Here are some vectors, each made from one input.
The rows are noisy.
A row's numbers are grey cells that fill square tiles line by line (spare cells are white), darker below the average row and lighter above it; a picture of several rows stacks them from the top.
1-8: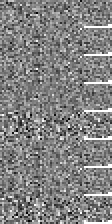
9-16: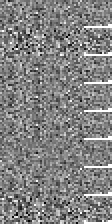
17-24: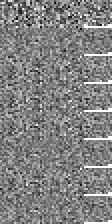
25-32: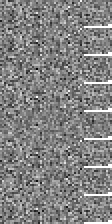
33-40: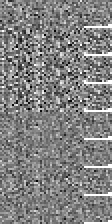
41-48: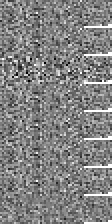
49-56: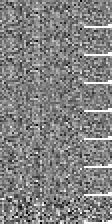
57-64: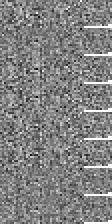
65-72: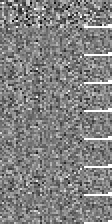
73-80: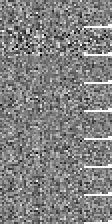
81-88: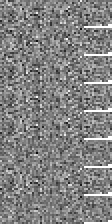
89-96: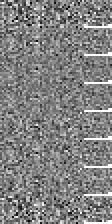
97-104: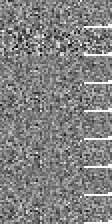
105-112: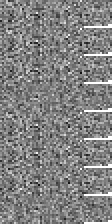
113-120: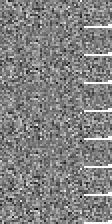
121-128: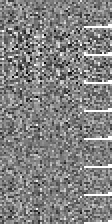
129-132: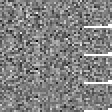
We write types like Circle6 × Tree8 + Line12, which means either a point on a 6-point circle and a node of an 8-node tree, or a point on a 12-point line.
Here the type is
Line4.
